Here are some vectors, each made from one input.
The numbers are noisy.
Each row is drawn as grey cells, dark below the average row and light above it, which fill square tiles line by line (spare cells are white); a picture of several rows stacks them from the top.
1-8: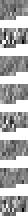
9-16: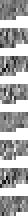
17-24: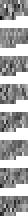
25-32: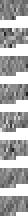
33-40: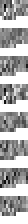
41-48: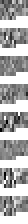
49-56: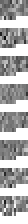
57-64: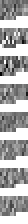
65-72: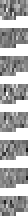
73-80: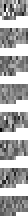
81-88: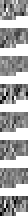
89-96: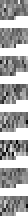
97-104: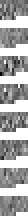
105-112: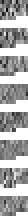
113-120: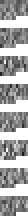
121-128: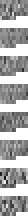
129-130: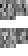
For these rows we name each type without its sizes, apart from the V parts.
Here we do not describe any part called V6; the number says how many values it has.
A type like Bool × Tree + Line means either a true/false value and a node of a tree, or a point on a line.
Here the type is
(Bool × Bool × Bool × Bool + Unit) × V6 + Circle.
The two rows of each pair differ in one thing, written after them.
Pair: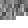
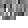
one of the four true/false values
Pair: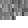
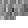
the value of V6
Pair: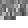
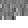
one of the four true/false values
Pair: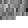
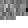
one of the four true/false values
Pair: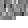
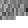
the value of V6
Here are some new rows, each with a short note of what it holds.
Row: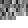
a value of V6
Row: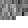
four true/false values and a value of V6
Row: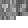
four true/false values and a value of V6
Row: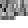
a point on a circle
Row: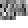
a point on a circle
